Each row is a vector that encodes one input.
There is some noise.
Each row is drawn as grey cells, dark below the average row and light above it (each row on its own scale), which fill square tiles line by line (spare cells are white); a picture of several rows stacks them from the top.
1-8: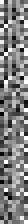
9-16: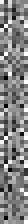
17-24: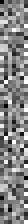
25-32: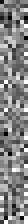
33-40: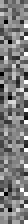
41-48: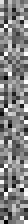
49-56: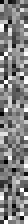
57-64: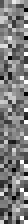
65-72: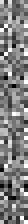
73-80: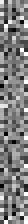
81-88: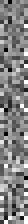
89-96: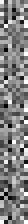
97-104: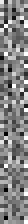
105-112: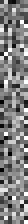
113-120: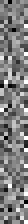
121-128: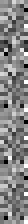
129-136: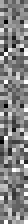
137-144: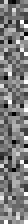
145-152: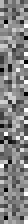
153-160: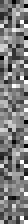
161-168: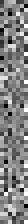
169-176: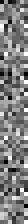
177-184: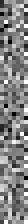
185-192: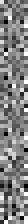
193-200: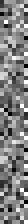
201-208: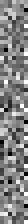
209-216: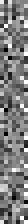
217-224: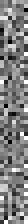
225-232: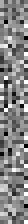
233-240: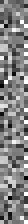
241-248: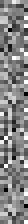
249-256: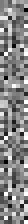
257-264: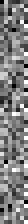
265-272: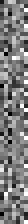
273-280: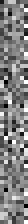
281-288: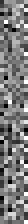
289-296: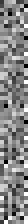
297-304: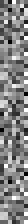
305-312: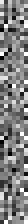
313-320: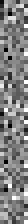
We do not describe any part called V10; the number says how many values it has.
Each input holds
either a point on a 6-point line, or a point on a 12-point line, or a true/false value and a value of V10.
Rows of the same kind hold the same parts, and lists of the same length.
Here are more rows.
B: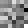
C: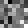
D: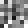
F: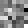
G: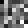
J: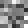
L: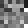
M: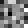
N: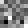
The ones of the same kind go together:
B, F, J
C, G, L, M
D, N

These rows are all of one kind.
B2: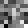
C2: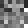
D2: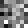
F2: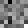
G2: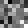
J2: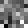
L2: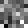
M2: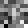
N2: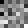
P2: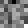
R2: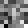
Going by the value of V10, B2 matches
D2, M2 and R2.
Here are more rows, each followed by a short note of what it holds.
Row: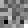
a point on a 12-point line
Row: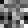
a true/false value and a value of V10
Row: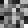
a true/false value and a value of V10
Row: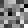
a true/false value and a value of V10
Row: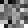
a true/false value and a value of V10
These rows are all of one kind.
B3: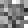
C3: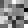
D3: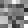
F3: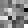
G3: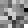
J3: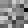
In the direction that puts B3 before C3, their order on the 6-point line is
B3, D3, C3, J3, G3, F3.
